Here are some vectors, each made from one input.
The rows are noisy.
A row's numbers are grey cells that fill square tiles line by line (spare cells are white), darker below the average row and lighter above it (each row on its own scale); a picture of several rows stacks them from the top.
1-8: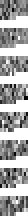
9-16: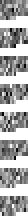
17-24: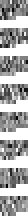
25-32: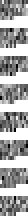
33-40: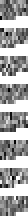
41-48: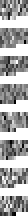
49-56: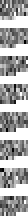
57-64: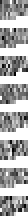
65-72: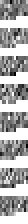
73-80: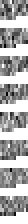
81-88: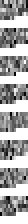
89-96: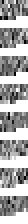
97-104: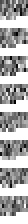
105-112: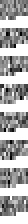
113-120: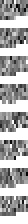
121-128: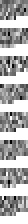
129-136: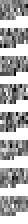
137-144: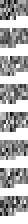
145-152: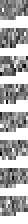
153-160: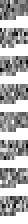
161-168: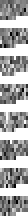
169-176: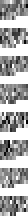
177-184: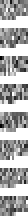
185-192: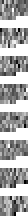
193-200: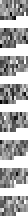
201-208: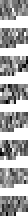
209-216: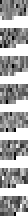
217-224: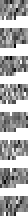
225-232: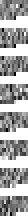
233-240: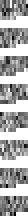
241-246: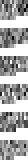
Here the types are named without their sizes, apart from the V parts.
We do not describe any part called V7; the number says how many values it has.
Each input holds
a value of V7, together with either a label, or a node of a tree.
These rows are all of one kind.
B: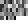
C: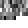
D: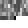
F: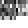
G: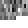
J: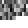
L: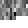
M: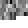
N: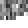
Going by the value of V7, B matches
D and F.
